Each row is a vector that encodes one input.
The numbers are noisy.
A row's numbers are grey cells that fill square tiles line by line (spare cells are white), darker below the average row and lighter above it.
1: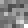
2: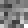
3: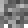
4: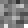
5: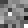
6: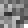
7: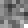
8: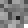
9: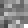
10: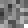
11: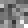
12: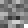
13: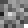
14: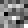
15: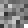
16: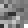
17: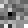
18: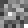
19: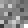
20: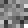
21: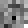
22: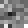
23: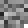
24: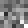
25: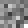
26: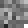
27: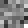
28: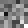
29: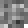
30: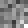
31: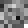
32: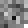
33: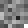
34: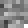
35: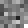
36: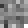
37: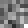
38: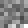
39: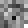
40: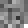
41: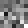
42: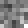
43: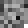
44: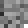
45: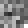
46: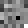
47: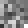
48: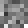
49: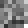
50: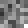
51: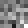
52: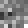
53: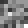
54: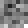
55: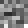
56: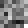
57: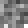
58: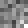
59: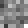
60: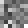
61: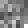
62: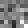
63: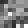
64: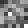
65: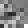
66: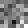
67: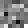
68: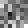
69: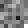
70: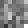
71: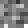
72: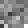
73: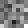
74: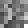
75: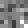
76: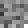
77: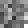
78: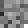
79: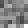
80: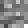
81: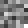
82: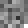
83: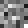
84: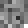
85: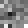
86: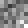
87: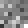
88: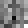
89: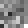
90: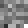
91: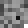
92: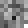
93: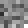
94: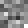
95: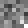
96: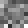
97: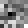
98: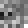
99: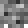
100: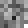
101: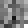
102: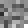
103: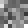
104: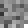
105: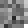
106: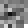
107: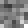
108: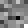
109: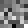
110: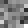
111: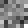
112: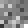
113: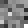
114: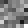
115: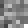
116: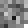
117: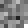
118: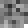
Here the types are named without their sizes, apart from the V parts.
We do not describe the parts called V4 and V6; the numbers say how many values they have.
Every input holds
a true/false value and a value of V6, together with either a point on a line, or a value of V4.
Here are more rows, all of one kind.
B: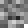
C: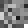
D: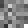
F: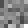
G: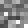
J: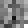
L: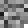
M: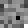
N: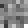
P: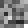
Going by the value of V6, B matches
C and D.
